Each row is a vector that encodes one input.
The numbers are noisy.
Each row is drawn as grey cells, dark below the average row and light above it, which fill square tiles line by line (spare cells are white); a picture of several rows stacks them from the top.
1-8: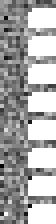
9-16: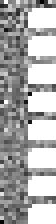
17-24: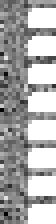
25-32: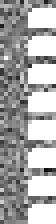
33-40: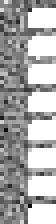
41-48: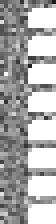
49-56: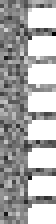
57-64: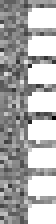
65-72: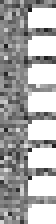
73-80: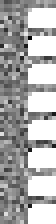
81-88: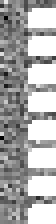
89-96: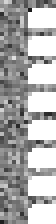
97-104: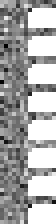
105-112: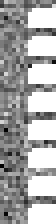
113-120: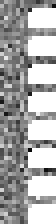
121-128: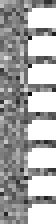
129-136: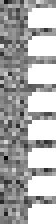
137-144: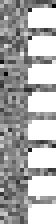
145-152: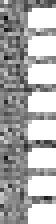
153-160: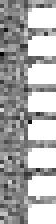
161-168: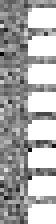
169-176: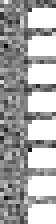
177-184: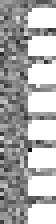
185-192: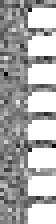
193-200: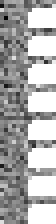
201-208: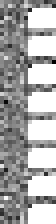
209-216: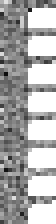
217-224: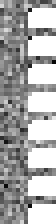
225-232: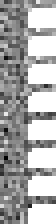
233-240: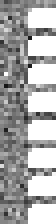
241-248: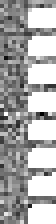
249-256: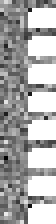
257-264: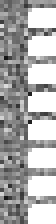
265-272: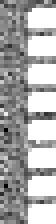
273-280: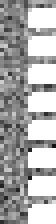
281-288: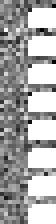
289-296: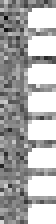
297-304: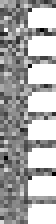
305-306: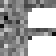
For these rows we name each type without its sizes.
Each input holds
a list of points on a line.
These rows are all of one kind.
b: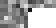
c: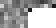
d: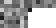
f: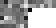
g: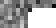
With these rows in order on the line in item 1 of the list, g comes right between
c and d.
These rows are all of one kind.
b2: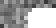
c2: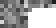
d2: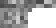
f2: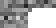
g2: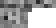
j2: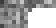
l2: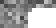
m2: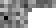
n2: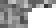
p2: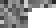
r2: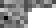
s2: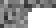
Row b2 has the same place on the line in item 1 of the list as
d2, j2 and l2.
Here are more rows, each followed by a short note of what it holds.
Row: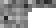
a list of three items
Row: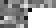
a list of two items
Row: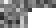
a list of two items
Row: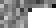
a list of two items
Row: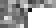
a list of two items
